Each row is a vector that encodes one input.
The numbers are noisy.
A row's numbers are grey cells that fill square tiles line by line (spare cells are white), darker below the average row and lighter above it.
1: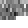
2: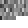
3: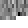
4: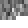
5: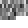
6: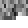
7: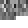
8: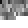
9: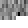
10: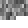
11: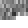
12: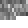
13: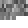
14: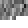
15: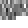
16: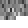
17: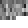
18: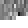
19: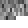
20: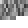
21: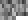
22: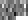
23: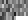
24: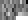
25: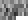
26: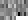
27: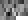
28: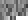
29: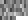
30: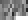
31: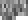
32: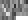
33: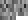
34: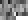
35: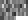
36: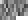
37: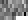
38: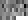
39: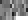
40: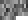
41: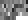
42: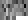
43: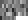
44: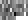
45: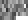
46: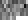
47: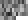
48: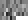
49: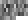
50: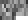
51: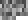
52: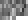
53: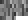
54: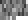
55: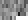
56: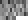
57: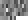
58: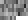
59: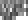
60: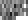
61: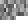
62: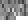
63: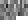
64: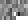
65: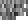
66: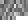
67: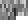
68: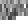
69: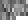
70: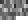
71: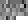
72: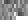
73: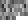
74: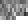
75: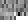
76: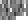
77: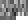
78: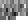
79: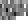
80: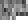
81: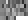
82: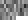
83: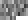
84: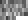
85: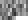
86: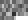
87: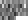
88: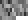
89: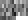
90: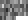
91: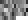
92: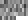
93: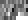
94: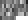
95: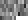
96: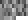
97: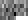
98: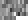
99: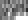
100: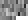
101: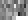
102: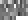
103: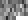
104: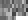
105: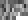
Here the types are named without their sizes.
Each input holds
a point on each of two lines, together with either a point on a line, or three true/false values.
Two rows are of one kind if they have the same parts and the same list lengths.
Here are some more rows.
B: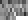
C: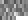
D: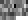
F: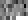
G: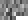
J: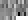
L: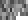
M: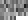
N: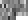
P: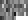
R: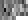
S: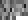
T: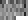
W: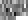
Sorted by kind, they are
B, C, F, G, J, L, M, R, S, T
D, N, P, W

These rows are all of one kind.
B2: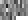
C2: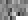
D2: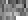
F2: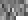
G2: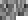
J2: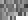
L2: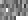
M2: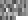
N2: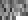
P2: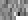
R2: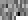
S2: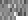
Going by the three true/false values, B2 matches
G2, J2 and L2.
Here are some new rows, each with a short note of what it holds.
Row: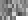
a point on each of two lines and three true/false values
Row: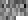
a point on each of two lines and three true/false values
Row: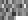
a point on each of three lines
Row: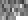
a point on each of two lines and three true/false values
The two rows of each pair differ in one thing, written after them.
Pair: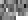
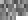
the place on one of the two lines
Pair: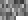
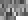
one of the three true/false values
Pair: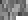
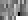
one of the three true/false values
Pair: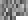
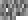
one of the three true/false values
